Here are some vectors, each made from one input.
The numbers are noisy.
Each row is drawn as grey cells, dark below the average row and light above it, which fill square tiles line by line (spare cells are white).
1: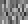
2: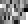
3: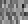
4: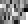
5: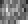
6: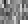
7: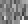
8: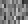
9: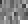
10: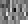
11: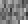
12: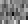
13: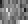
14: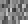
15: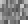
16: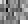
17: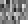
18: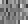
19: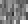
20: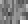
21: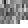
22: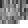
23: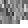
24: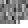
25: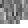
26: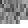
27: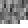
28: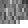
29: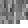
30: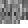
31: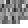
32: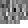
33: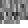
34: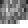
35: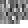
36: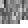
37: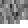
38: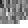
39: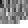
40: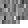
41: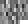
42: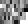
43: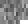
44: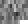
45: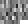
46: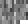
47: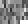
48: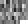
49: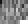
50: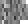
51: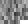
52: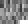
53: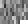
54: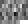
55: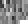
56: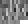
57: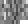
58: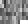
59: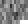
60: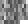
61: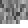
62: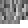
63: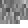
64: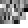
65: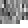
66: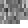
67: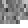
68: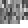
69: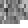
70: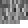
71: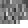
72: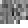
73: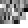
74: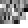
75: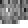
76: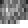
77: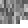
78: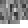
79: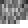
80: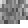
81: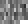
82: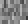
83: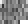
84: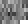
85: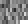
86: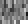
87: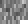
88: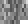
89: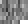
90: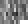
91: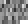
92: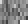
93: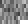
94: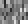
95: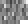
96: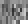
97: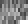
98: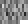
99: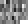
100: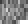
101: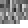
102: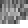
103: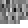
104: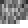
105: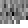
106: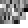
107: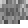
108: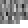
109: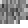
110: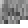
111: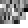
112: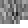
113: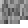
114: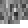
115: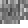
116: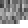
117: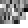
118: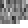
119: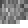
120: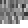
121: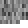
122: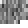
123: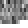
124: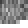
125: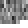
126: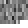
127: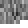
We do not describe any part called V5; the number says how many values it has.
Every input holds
a list of up to two items, each a point on a 4-point line, a true/false value and a value of V5.
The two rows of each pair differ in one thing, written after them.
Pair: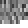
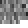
the place on the 4-point line in item 1 of the list
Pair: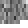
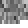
the value of V5 in item 1 of the list
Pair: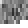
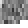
the true/false value in item 2 of the list
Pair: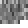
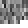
the place on the 4-point line in item 1 of the list
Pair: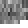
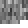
the true/false value in item 2 of the list
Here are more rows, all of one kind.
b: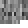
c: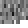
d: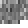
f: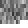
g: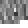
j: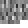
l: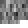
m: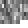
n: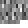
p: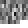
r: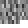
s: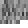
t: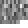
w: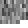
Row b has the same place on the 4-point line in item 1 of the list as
c, g, l and w.
